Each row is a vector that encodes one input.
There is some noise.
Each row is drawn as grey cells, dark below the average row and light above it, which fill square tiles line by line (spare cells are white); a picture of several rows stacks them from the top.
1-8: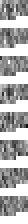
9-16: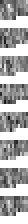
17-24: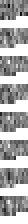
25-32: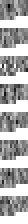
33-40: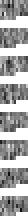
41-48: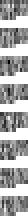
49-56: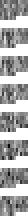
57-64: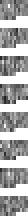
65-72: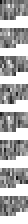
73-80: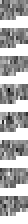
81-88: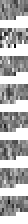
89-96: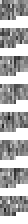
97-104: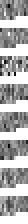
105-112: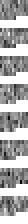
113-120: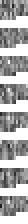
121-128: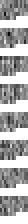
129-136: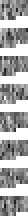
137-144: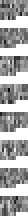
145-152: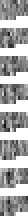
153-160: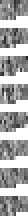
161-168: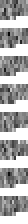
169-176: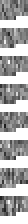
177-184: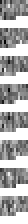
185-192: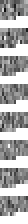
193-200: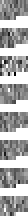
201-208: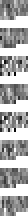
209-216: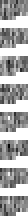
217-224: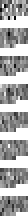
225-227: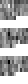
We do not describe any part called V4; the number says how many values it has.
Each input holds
a list of up to two items, each either a point on a 6-point line, or a true/false value and a value of V4.
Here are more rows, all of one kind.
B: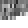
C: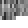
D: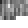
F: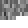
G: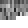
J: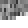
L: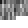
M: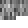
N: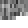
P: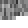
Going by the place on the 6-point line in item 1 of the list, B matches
C, J, N and P.
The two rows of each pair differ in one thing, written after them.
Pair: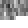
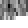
the true/false value in item 1 of the list
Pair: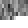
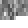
the true/false value in item 1 of the list
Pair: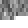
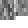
the true/false value in item 2 of the list
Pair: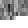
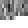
the true/false value in item 2 of the list
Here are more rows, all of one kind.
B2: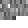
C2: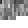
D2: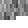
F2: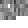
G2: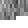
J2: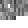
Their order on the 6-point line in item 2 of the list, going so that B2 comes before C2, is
G2, B2, J2, D2, F2, C2.
